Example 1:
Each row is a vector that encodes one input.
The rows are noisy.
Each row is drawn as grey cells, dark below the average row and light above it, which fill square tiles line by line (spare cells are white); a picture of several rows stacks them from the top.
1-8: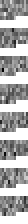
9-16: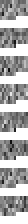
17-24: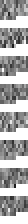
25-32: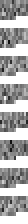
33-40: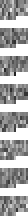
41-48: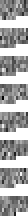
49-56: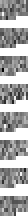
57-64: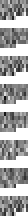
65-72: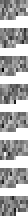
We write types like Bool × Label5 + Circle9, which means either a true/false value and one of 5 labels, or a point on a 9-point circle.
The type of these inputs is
List2(Line9).
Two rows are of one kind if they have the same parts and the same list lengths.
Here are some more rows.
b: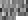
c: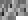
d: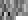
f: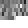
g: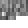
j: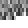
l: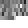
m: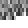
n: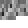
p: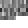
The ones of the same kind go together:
b, g, p
c, d, f, l, n
j, m

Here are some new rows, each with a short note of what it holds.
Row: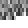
the empty list
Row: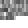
a list of one item
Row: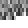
the empty list
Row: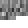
a list of two items
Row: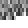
the empty list
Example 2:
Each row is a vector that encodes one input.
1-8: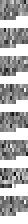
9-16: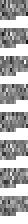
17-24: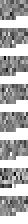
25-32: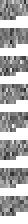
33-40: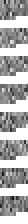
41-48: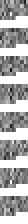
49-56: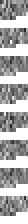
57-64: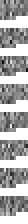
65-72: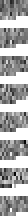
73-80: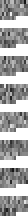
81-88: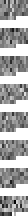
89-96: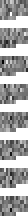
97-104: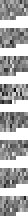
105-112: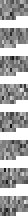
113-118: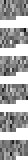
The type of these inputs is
List2(Circle11).
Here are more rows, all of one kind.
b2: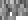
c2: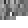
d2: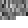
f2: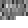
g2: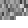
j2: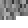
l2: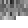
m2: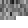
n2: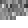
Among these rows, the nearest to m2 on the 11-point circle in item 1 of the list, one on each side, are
j2 and l2.
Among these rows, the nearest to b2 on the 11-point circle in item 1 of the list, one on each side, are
c2 and g2.
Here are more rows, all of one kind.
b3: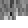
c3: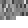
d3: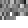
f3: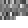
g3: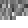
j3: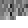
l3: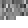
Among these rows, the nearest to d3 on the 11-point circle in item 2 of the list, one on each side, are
f3 and g3.
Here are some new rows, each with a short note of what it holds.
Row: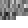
a list of one item
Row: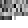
the empty list
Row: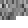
a list of one item
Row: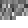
a list of two items
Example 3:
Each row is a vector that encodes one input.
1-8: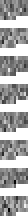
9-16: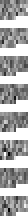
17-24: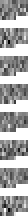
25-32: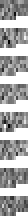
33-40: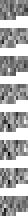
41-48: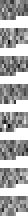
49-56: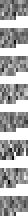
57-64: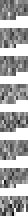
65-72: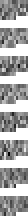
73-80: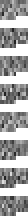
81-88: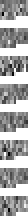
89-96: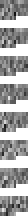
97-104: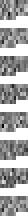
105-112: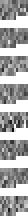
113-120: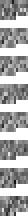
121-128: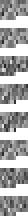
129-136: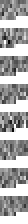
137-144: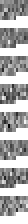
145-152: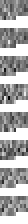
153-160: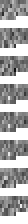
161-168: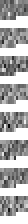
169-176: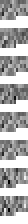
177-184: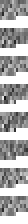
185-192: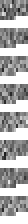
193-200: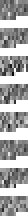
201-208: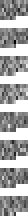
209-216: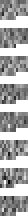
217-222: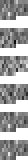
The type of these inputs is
List2(Line7).
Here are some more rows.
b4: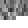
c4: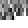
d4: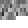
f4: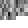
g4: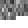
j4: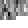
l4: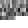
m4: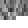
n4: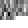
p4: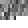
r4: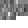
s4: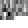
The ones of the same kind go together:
b4, g4, l4, m4, p4, r4
c4
d4, f4, j4, n4, s4

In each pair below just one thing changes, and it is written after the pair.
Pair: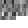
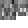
the place on the 7-point line in item 1 of the list
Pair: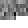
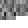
the place on the 7-point line in item 1 of the list
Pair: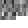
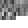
the place on the 7-point line in item 2 of the list
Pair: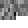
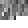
the place on the 7-point line in item 2 of the list
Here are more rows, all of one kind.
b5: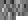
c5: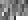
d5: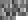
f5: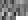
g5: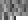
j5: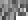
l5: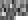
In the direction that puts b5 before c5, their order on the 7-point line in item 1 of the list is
b5, g5, f5, c5, j5, d5, l5.
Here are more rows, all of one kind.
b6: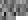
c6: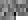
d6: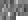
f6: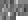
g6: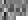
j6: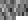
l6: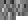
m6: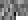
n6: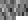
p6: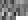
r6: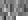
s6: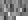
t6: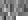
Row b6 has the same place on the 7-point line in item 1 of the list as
g6 and p6.
